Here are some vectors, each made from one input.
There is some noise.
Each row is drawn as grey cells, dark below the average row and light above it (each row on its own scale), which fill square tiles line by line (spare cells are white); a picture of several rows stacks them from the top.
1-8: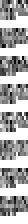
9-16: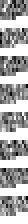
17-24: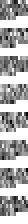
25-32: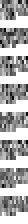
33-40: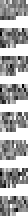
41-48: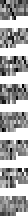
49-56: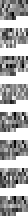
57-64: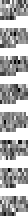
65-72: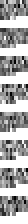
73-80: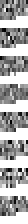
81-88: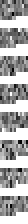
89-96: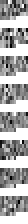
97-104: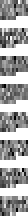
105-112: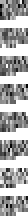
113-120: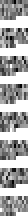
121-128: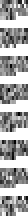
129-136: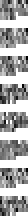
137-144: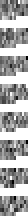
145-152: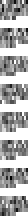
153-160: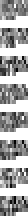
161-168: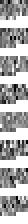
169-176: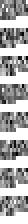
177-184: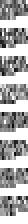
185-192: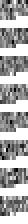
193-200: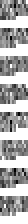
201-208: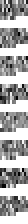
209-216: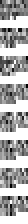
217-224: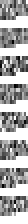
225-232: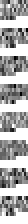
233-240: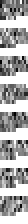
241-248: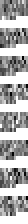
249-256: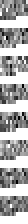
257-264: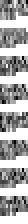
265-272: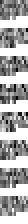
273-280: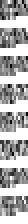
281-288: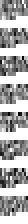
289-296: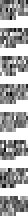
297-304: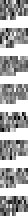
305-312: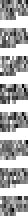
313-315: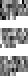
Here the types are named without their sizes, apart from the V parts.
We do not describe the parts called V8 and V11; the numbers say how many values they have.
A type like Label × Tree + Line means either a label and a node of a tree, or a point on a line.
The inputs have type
Bool × V8 + (Label + Tree) × V11.
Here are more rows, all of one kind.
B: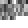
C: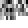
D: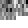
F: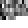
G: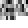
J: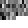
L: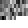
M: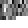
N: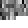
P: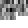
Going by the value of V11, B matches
F and L.
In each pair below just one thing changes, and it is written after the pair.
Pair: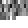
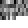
the label
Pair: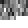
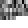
the value of V11
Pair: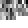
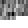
the label
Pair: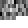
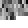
the value of V11
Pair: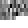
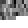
the label
